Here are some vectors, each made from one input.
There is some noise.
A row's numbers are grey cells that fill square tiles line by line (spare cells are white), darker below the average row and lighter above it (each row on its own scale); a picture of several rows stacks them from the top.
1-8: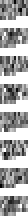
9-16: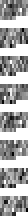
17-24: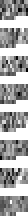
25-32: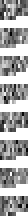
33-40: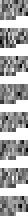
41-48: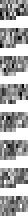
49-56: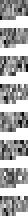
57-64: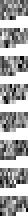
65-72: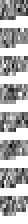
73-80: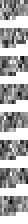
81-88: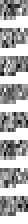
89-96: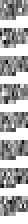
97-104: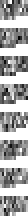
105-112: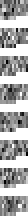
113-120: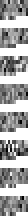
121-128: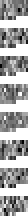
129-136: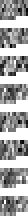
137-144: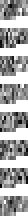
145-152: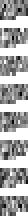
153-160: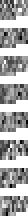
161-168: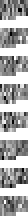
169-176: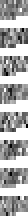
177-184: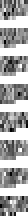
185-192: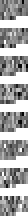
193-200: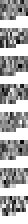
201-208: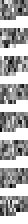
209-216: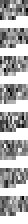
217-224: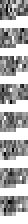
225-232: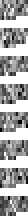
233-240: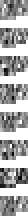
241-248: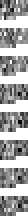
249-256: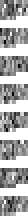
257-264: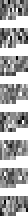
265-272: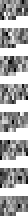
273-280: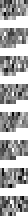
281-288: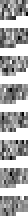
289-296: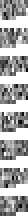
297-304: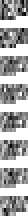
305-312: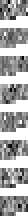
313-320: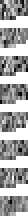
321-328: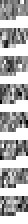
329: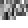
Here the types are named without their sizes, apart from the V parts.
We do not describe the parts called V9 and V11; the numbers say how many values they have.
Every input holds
either a true/false value, a value of V9 and a value of V11, or a list of points on a circle.
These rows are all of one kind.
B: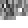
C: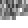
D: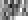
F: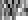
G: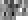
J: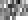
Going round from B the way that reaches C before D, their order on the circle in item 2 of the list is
B, F, J, C, G, D.
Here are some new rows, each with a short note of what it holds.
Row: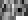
a true/false value, a value of V9 and a value of V11
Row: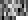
a true/false value, a value of V9 and a value of V11
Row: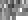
a list of two items
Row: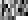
a true/false value, a value of V9 and a value of V11
